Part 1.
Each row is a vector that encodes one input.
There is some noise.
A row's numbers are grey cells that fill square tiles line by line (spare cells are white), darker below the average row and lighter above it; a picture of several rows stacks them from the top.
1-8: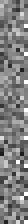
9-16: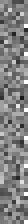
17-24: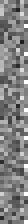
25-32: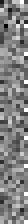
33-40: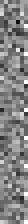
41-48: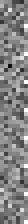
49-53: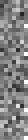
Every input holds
four true/false values.
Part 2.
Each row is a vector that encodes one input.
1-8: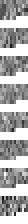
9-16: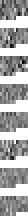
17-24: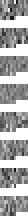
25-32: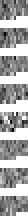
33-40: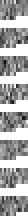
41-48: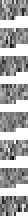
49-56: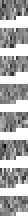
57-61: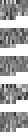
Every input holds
a point on a 9-point line.
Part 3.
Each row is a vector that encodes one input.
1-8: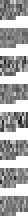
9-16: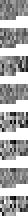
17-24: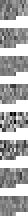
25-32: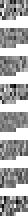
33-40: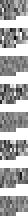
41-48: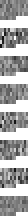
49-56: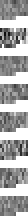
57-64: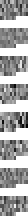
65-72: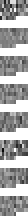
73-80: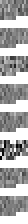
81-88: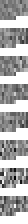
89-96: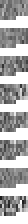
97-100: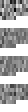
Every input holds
one of 5 labels.
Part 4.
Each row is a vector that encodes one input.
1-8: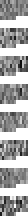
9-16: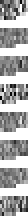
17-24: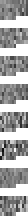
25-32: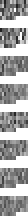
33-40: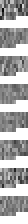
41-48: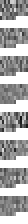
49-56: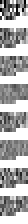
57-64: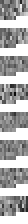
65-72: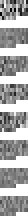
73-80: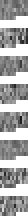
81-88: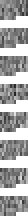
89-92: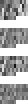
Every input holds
one of 5 labels.
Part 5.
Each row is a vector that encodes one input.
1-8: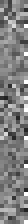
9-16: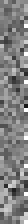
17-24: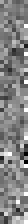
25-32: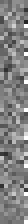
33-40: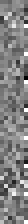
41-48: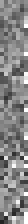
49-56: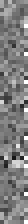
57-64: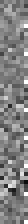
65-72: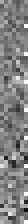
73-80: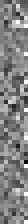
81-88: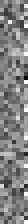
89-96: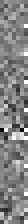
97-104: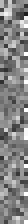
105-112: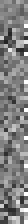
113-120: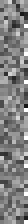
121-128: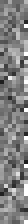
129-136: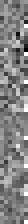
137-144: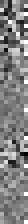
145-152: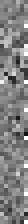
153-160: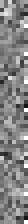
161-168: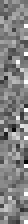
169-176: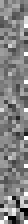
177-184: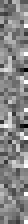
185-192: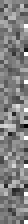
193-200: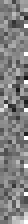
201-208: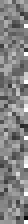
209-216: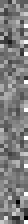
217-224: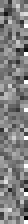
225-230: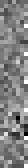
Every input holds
a point on an 11-point line.
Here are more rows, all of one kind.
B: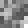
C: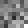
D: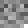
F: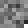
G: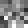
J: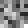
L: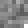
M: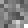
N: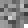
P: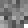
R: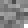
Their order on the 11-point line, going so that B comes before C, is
B, L, R, N, D, J, P, M, C, F, G.
